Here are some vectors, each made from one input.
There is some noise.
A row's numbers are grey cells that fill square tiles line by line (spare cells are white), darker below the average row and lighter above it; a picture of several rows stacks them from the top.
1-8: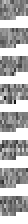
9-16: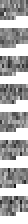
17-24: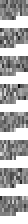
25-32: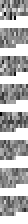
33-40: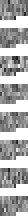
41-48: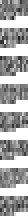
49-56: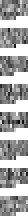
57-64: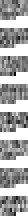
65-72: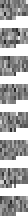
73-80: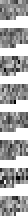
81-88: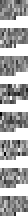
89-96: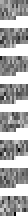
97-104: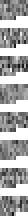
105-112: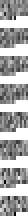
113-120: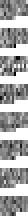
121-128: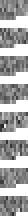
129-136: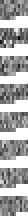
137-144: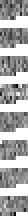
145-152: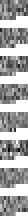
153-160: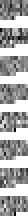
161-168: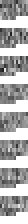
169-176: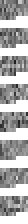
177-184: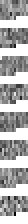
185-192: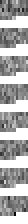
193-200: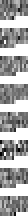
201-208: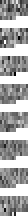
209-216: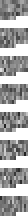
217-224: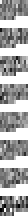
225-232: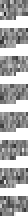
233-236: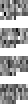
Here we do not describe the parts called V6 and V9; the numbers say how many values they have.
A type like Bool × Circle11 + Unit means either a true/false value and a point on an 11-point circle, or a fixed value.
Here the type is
Bool × (Line4 × Line5 + V6) + Line7 + V9.
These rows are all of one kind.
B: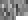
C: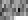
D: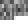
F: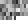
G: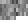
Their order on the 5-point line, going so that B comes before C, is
B, D, G, F, C.
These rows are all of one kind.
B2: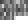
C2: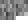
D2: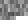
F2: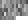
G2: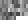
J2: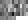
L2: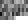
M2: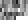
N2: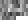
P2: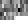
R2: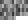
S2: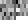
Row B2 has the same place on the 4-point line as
F2, P2 and S2.
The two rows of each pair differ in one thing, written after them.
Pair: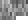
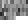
the place on the 4-point line
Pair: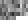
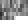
the true/false value
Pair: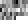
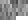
the place on the 5-point line
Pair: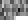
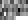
the place on the 4-point line
